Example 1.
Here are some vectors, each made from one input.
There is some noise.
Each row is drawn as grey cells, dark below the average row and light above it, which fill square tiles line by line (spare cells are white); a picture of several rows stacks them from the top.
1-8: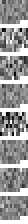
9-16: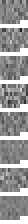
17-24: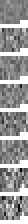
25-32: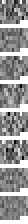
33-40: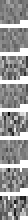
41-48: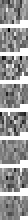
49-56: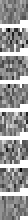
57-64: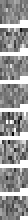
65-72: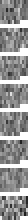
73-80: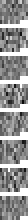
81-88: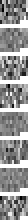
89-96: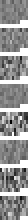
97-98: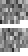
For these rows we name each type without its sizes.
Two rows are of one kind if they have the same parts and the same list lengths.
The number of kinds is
2.
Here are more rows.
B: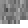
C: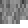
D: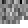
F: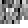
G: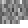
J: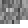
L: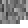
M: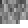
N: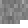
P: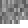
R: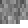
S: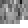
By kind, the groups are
B, D, F, J, L, N
C, G, M, P, R, S

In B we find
a point on each of two lines.
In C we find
three true/false values.
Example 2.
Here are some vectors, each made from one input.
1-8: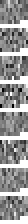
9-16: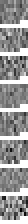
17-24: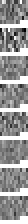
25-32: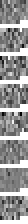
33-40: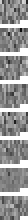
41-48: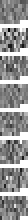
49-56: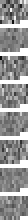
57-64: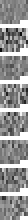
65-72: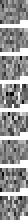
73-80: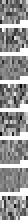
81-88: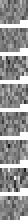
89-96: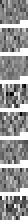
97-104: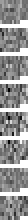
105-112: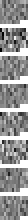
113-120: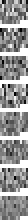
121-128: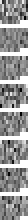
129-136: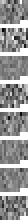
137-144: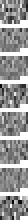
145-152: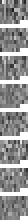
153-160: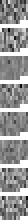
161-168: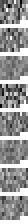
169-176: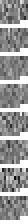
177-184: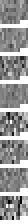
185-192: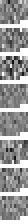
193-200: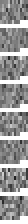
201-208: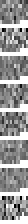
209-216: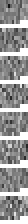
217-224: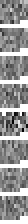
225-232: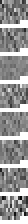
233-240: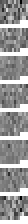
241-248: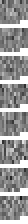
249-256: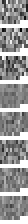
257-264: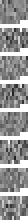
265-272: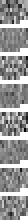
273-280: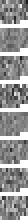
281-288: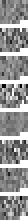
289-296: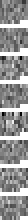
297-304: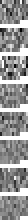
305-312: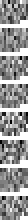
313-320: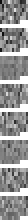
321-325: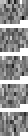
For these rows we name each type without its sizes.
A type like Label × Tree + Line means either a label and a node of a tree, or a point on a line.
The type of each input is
Bool × Bool × Bool + Line × Line + Unit.
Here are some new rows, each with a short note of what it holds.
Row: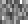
three true/false values
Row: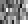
a point on each of two lines
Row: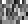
a fixed value
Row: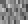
three true/false values
